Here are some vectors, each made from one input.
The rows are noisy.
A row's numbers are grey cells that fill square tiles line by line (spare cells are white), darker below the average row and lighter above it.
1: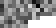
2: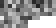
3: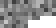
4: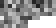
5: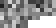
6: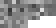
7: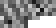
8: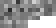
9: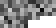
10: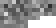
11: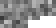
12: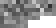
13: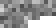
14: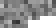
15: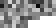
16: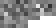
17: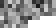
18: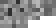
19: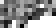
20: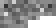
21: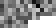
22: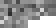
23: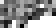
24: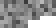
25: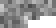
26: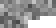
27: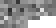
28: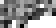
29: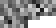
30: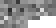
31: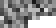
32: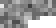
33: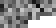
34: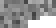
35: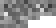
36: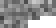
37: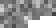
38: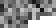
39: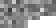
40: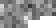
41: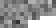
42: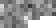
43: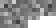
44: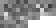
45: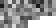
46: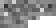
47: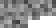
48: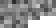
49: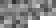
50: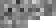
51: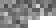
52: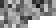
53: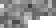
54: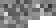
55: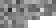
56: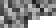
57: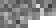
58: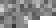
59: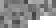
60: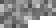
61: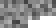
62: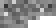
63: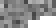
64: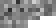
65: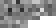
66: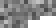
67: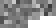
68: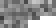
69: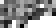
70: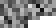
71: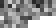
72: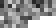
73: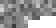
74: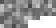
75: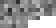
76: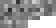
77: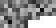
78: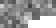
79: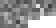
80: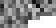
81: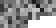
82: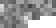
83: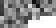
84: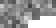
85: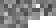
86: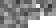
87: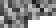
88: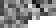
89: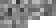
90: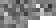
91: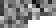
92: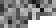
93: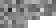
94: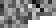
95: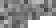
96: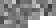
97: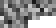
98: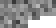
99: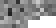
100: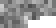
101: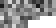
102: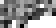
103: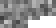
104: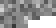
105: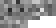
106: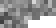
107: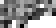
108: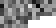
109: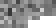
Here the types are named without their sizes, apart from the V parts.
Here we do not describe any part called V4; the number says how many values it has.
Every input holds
either four true/false values and a value of V4, or a list of points on a line.
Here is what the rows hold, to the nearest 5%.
About 65% of them hold four true/false values and a value of V4. The rest are lists of points on a line.
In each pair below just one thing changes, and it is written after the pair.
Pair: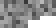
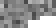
one of the four true/false values
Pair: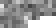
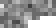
one of the four true/false values
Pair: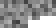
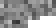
one of the four true/false values
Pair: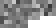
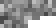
the value of V4
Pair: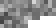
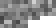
the value of V4
